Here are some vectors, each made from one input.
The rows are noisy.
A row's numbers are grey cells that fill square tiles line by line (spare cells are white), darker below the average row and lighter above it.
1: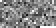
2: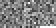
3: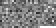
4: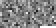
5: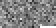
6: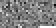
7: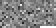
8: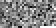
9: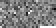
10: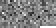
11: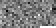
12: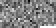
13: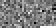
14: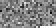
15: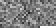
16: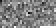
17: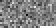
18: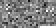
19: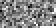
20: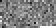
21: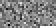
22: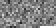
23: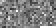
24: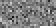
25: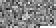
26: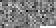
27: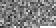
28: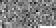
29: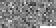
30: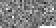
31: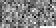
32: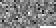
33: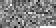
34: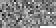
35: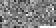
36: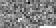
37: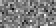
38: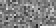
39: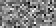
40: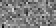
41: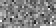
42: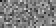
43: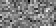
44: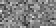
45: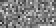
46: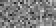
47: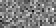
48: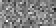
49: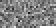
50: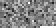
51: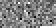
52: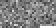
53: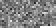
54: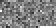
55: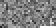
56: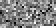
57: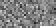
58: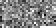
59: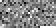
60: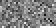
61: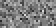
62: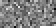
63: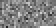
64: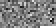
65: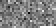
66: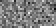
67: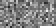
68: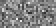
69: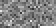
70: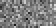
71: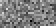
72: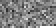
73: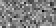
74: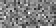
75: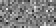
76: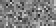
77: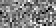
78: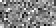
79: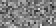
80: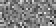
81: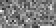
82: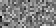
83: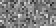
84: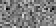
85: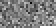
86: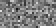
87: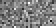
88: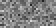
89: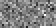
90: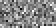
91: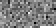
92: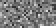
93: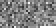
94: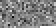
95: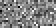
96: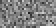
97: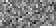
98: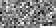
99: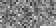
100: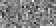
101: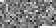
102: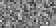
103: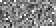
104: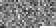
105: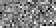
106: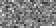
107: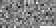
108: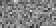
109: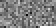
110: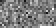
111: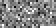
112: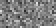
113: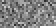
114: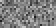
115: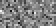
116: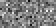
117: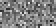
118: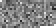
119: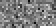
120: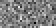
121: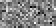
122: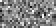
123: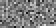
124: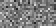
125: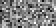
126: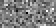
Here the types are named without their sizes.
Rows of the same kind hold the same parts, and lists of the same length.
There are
2 kinds of row.
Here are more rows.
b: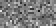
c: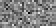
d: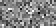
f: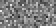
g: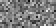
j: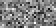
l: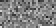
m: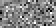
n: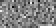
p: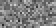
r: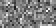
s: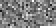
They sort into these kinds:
b, c, f, g, l, n, p, r, s
d, j, m

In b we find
a point on a line and four true/false values.
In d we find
a point on each of two lines.
